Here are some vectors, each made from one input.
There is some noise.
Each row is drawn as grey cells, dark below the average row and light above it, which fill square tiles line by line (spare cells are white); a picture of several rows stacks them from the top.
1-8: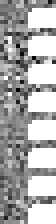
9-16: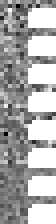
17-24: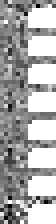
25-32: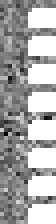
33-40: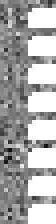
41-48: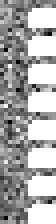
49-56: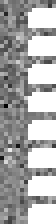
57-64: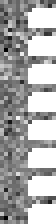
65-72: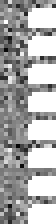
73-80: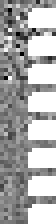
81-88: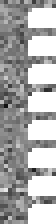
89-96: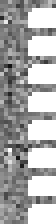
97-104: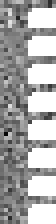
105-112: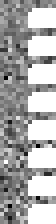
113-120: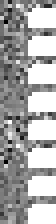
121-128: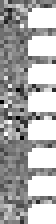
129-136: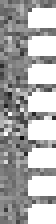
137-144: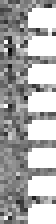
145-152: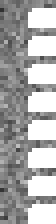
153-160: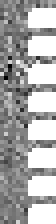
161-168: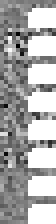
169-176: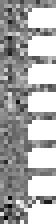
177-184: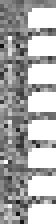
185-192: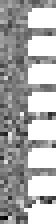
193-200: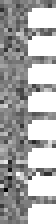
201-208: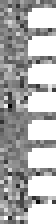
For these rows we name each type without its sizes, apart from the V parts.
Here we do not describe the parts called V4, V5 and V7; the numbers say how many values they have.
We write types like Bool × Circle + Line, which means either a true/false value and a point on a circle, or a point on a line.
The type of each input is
(Bool × Bool × Bool + V7) × (Circle × (Tree + V5) + V4).
